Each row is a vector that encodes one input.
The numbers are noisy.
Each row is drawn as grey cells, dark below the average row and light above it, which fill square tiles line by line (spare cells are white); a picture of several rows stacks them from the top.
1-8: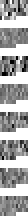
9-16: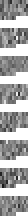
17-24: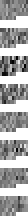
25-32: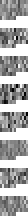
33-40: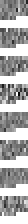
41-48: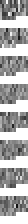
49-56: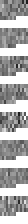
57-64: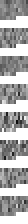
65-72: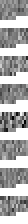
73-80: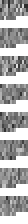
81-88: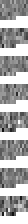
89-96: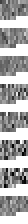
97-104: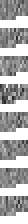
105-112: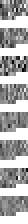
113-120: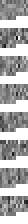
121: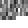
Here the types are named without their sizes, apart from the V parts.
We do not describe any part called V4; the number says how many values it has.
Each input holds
a list of items, each a true/false value and a value of V4.
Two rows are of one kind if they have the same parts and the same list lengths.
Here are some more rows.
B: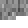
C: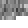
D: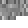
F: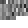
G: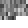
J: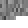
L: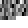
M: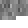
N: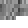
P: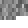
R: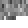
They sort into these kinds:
B, C, J, M, N, P
D, G, R
F
L

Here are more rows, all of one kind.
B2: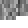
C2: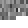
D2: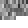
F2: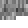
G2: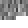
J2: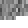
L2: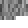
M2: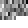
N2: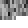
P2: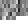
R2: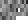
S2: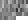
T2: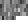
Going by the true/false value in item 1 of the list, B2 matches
N2 and T2.
